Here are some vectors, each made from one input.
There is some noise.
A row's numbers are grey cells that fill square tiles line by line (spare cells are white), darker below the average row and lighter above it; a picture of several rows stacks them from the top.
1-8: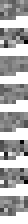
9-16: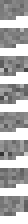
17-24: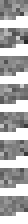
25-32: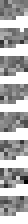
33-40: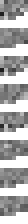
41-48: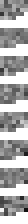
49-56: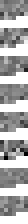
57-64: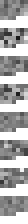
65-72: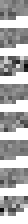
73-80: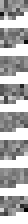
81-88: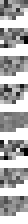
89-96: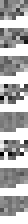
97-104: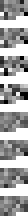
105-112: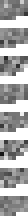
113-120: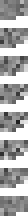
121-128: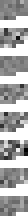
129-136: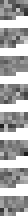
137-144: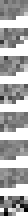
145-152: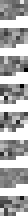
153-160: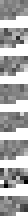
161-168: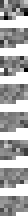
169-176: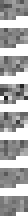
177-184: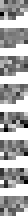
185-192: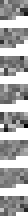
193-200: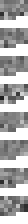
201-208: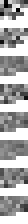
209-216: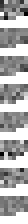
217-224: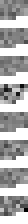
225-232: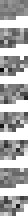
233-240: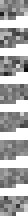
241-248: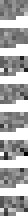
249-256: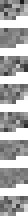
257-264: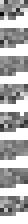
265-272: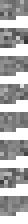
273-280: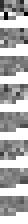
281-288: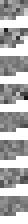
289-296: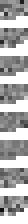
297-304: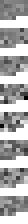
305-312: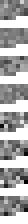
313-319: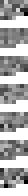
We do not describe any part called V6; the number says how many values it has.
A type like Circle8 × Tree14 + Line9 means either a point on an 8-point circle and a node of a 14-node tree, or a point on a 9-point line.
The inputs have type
(Bool × Circle5 + Label8) × V6.
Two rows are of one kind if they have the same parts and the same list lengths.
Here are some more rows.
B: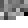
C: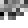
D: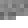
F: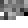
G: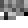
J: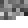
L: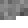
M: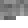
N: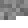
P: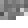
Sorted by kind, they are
B, G, J, M, N, P
C, D, F, L

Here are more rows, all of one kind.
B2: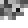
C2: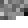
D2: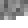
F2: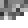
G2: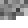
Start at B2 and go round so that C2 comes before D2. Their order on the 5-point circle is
B2, G2, F2, C2, D2.
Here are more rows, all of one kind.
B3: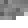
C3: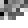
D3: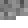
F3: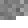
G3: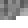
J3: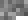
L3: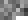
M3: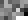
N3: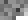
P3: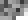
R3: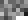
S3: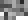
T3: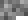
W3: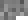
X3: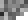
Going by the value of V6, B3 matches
L3, M3, P3 and S3.
